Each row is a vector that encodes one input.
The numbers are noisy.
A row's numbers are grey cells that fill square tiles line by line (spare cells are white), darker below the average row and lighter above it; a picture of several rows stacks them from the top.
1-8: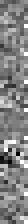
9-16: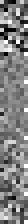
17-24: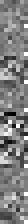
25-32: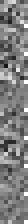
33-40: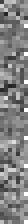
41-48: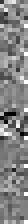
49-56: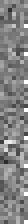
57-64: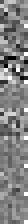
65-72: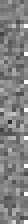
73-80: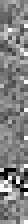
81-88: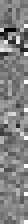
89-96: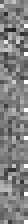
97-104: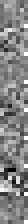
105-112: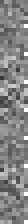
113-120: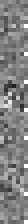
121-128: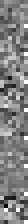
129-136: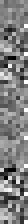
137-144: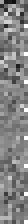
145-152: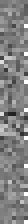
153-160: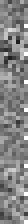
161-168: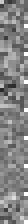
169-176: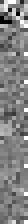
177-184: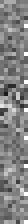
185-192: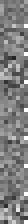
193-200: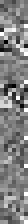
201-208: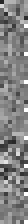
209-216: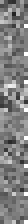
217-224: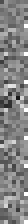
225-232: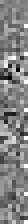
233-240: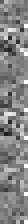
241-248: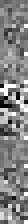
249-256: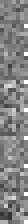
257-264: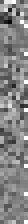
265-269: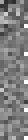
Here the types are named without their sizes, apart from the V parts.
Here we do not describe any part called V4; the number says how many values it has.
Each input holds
a point on a circle, together with either a point on a line, or a value of V4.
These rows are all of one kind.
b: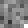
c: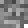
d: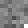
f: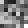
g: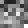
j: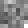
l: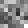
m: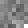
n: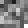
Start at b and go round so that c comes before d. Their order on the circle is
b, n, j, l, m, f, c, d, g.
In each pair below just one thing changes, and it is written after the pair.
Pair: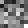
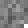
the value of V4
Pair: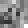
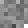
the place on the circle
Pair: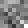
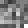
the place on the circle
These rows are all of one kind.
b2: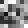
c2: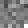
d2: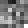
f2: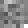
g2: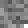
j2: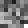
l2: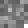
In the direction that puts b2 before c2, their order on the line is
f2, j2, g2, b2, d2, l2, c2.
